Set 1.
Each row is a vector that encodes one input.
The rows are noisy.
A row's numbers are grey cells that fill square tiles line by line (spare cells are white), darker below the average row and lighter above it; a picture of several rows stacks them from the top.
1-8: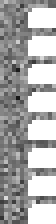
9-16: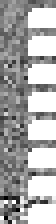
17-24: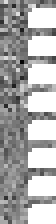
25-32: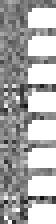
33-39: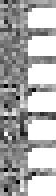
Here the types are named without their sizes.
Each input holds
a label.
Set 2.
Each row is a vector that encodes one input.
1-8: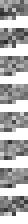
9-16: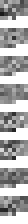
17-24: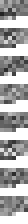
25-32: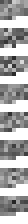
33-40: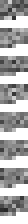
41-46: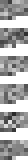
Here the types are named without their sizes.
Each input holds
a point on a line.
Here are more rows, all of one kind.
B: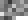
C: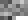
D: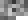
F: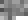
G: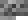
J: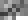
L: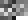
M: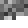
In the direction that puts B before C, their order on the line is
L, D, B, C, F, G, J, M.
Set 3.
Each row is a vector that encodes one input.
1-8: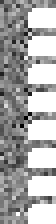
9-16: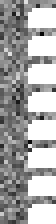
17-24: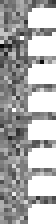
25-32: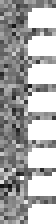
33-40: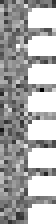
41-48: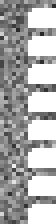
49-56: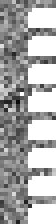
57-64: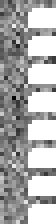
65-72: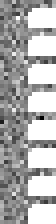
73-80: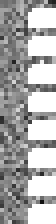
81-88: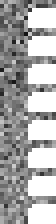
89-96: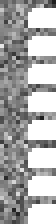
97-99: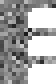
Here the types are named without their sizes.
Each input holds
either a point on a circle, or a fixed value.
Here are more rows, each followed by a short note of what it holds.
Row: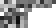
a fixed value
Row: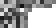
a fixed value
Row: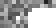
a point on a circle
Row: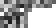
a fixed value
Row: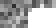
a point on a circle
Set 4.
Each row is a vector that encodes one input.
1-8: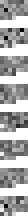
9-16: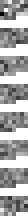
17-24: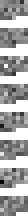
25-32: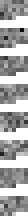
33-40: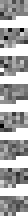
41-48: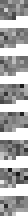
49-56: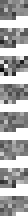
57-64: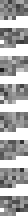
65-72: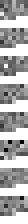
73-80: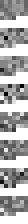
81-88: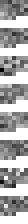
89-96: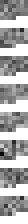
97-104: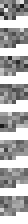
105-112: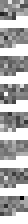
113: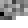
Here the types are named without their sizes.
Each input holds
a point on a line.
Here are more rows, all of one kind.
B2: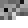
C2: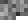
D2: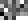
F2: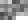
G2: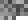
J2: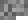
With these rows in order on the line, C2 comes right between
D2 and J2.
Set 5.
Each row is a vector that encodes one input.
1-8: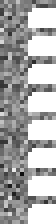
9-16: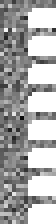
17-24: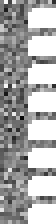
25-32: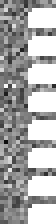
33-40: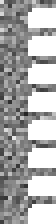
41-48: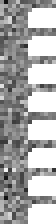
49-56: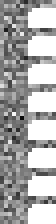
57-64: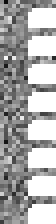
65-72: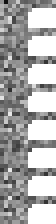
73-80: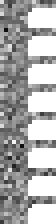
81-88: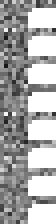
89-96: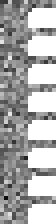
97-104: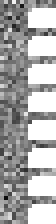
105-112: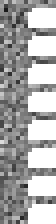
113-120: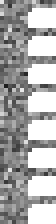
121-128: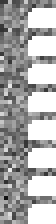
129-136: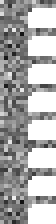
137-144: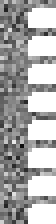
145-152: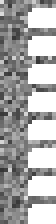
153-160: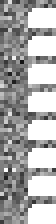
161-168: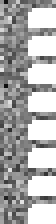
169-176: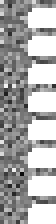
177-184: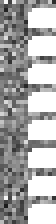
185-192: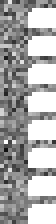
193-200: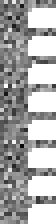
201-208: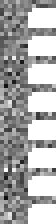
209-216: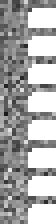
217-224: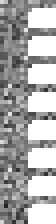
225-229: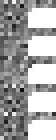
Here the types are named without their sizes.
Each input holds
a point on a circle.
